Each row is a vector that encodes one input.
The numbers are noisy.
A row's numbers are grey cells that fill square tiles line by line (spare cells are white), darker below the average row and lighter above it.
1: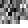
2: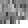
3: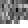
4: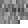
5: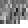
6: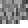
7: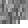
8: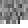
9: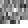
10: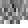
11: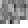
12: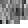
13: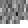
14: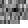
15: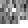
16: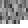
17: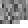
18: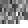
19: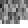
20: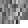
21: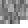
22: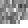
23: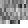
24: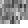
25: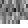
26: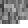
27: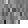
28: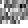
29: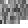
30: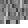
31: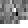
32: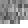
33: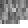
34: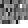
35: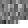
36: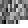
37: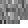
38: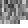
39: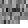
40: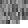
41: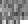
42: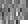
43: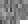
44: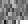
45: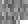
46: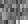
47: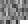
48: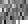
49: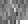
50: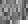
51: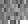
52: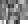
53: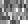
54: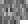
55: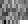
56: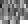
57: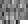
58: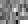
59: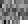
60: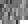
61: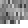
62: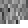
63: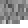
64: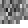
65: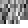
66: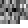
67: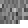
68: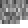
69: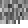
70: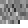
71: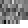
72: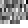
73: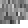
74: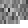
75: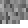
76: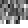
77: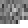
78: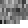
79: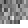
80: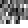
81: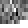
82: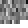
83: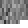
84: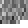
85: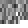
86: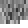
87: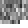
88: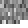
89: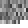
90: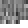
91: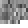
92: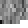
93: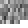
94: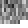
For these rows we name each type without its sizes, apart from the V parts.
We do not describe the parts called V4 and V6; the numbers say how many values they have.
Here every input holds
a value of V4, together with either a point on a line, or a true/false value and a value of V6.
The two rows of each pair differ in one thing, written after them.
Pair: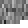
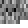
the true/false value
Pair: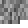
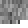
the value of V6
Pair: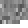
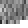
the value of V6
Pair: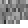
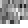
the value of V4
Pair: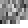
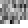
the true/false value
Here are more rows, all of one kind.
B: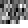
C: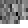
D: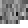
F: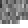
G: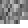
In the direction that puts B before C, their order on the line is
F, B, G, C, D.
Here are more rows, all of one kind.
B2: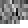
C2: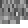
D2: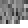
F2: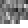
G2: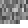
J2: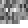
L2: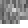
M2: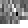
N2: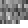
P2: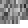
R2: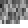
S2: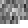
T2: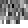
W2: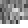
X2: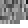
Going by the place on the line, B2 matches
D2, F2, N2 and X2.
